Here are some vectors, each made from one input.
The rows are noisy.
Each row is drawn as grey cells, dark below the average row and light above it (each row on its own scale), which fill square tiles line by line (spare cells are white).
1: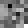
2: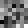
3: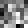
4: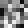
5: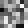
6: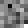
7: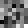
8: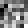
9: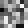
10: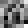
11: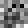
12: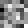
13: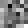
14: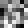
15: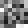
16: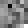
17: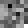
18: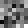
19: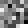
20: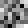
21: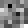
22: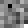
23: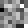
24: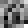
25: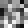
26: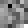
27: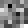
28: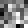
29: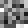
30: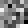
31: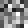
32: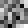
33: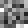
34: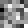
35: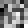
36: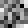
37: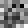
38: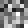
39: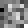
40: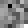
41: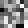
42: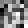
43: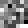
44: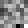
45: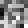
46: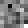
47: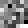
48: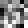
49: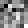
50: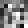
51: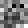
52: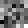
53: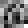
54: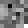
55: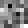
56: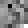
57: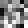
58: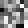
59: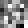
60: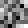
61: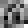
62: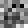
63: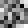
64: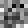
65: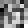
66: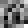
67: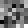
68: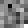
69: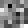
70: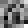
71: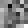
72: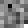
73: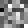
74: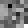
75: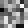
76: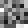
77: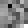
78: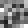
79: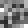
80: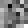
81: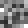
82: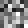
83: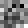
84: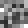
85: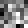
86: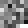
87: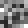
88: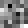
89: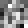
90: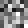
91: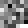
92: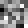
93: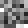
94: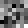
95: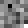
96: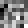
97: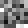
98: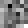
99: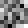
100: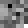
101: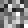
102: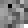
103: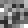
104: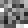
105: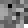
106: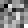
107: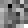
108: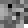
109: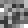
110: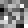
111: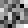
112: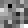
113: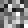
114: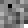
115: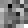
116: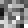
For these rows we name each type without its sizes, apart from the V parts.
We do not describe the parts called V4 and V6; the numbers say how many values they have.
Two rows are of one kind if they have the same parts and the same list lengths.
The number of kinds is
2.
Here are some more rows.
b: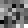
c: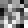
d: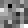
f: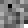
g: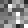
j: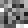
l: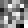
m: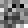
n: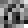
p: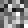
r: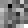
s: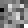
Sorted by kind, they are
b, d, f, j, m, n, r
c, g, l, p, s

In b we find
a true/false value and a value of V6.
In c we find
a label and a value of V4.
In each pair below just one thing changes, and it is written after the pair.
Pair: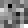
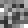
the true/false value
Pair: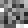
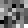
the value of V6
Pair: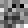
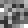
the value of V6
